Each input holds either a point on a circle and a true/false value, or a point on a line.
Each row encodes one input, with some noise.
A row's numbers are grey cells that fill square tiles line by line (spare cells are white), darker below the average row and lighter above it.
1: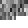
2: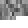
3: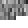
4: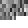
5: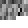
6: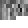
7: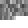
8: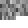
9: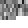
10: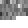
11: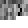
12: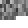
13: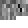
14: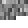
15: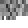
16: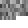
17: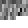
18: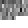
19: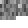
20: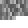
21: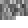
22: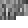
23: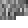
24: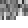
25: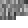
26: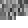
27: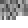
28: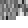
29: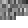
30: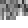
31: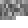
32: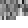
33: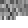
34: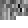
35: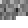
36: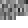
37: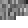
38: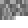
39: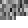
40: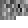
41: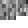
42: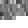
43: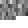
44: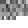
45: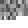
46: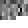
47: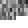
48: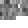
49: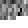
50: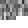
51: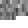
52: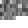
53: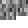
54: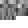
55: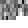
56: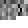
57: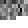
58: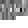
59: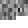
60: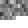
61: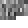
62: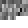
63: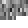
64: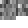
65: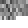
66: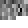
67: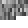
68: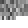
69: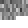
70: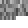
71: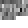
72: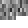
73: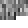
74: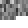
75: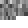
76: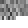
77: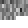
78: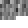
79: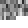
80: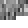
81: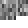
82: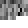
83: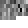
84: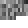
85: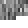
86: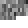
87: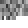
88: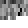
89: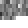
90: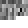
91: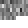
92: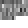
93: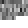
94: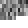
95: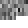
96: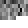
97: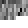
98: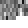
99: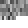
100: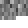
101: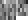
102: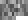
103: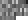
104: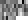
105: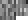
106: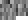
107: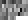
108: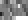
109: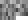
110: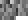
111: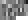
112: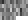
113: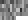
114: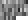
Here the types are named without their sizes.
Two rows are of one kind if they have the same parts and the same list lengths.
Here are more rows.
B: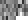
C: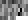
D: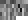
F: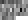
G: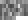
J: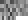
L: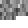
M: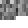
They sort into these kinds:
B, C, D, F, J
G, L, M

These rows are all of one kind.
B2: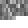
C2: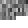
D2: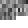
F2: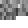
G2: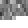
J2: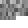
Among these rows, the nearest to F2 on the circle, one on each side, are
C2 and J2.
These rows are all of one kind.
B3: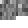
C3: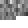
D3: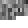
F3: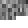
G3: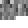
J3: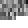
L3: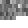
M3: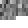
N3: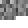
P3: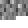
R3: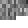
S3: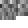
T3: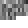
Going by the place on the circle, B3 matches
D3, F3, M3 and T3.
